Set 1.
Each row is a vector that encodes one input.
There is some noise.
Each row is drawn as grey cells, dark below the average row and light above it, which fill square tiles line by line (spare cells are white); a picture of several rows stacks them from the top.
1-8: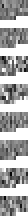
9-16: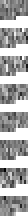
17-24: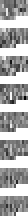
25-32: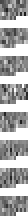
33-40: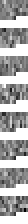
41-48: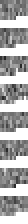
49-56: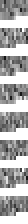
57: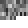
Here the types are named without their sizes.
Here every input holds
a list of points on a line.
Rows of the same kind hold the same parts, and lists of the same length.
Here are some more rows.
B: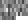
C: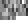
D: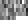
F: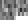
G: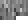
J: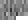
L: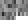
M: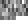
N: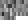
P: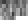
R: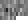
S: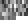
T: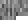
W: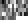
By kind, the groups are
B, F, L, N, P
C, D, M, S, W
G, J, R, T

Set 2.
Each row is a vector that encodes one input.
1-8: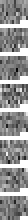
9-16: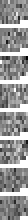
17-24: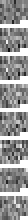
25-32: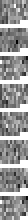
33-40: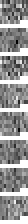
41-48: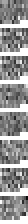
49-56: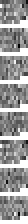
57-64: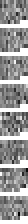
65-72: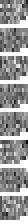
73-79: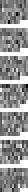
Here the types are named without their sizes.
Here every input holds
a point on a line, together with either a fixed value, or three true/false values.
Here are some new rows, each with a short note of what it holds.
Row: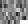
a point on a line and three true/false values
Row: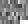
a point on a line and three true/false values
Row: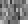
a point on a line and three true/false values
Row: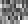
a point on a line
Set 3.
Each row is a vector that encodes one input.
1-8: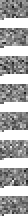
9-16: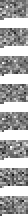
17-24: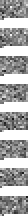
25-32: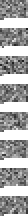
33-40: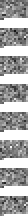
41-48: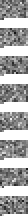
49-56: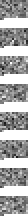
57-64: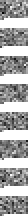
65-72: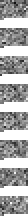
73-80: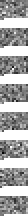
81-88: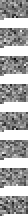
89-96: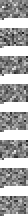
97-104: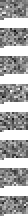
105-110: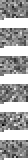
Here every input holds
either a point on a 7-point line, or a point on an 11-point line.
